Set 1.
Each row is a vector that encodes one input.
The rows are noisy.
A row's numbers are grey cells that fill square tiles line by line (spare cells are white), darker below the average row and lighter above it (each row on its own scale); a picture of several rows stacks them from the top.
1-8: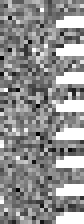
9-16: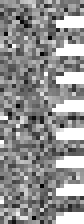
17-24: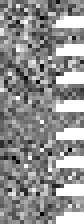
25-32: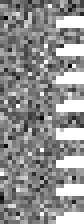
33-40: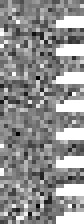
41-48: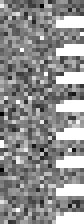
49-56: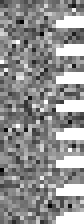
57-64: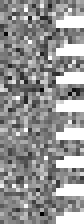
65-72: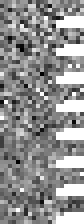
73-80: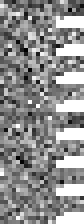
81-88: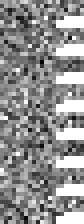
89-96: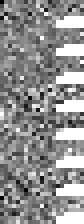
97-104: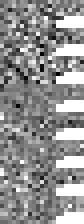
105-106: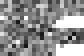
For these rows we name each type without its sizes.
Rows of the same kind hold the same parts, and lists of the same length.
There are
3 kinds of row.
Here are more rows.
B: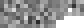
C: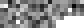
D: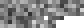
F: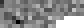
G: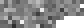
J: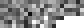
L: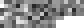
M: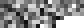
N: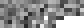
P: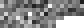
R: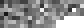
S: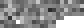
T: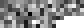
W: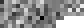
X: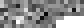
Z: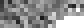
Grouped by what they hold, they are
B, F, G, R, S, W, Z
C, L, P, X
D, J, M, N, T

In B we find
a point on a circle and three true/false values.
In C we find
three true/false values.
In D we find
a point on a line.
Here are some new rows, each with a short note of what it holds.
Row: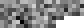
a point on a line
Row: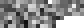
a point on a line
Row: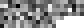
three true/false values
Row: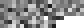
a point on a line
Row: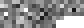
three true/false values
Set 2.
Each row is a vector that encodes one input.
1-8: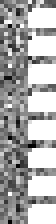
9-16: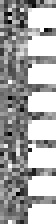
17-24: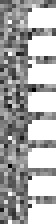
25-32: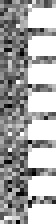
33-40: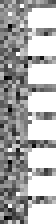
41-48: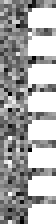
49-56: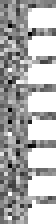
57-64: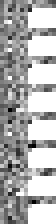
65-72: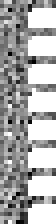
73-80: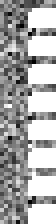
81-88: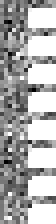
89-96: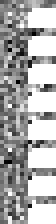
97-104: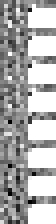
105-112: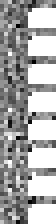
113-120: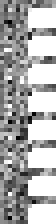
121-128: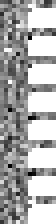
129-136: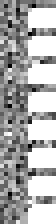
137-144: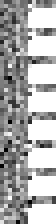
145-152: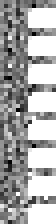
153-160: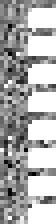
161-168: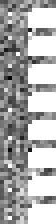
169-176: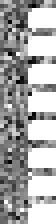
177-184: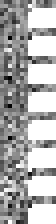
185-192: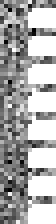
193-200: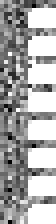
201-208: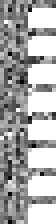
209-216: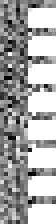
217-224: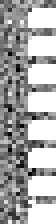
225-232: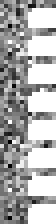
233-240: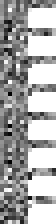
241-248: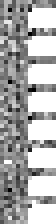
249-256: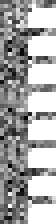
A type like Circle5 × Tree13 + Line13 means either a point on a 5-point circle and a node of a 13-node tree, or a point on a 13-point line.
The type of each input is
Bool × (Circle8 + Label7).
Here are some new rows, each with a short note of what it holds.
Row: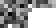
one of 7 labels and a true/false value
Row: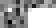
one of 7 labels and a true/false value
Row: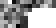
one of 7 labels and a true/false value
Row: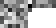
a point on an 8-point circle and a true/false value
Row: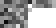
a point on an 8-point circle and a true/false value
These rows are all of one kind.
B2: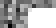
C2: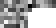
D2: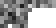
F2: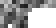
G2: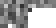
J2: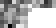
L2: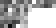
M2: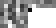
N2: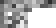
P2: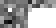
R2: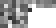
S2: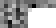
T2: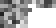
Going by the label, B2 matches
C2, D2, P2 and S2.
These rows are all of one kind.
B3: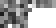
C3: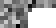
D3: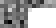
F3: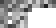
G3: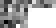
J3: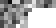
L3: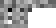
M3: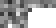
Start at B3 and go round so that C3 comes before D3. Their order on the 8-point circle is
B3, C3, L3, D3, G3, F3, M3, J3.
